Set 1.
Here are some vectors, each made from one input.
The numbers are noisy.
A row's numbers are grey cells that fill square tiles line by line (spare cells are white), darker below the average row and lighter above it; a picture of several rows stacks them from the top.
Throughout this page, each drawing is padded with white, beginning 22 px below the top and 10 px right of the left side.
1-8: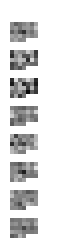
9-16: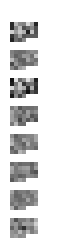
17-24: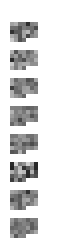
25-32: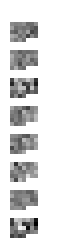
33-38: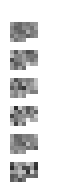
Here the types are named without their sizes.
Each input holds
either a fixed value, or a node of a tree.
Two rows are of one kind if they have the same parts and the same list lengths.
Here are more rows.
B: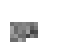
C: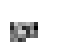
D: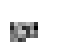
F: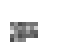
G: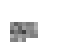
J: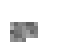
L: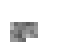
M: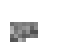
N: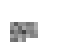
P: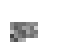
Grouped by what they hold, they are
B, F, G, J, L, M, N, P
C, D

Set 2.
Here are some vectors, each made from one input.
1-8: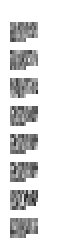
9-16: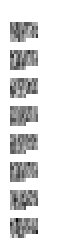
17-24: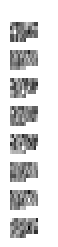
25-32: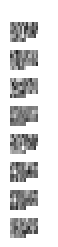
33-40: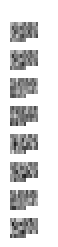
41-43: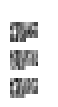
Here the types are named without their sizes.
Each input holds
a node of a tree.
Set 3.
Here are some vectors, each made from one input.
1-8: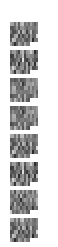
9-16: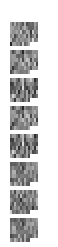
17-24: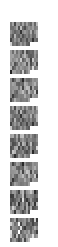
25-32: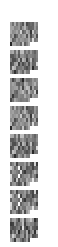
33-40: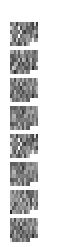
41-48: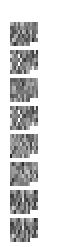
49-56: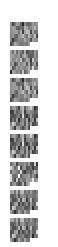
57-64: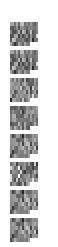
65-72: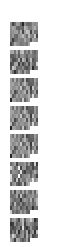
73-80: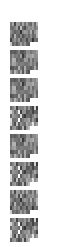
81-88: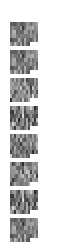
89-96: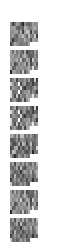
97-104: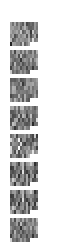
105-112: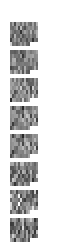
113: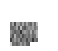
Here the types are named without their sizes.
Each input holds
a point on a line.
